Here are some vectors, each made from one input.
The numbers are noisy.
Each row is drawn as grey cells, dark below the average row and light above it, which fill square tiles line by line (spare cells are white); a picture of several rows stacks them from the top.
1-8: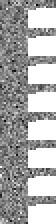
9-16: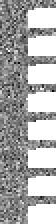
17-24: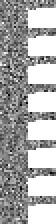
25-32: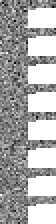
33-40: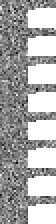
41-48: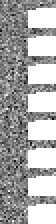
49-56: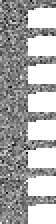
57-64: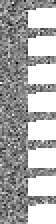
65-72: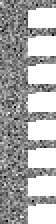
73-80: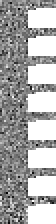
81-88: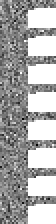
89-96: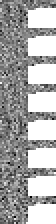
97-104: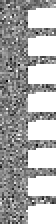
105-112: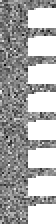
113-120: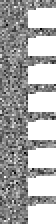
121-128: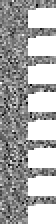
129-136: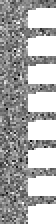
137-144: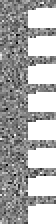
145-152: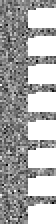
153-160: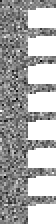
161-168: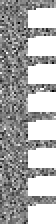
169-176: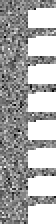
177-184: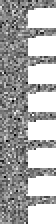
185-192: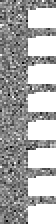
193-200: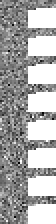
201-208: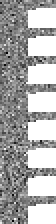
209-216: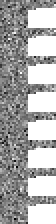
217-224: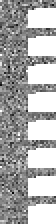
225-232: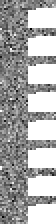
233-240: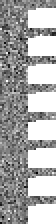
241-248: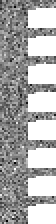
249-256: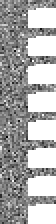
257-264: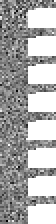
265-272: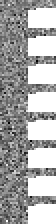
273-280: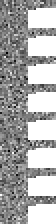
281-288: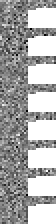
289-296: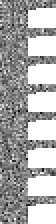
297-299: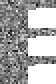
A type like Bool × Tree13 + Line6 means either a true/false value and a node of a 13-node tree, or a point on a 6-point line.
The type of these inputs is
(Circle8 + Unit) × Label11 + Tree10.
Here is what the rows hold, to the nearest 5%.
About 75% of them hold one of 11 labels, together with either a point on an 8-point circle, or a fixed value. The rest hold a node of a 10-node tree.
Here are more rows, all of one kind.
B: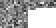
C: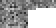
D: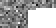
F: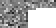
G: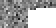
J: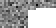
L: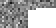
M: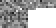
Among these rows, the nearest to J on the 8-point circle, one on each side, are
B and G.
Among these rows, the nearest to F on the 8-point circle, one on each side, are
G and L.
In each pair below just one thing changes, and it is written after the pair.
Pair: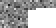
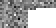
the place on the 8-point circle
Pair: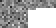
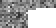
the place on the 8-point circle
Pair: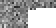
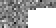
the place on the 8-point circle
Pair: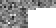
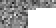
the place on the 8-point circle
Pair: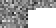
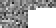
the place on the 8-point circle
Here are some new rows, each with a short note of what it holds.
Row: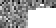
a node of a 10-node tree
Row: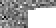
a point on an 8-point circle and one of 11 labels
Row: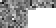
a node of a 10-node tree
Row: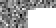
a node of a 10-node tree
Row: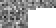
a point on an 8-point circle and one of 11 labels
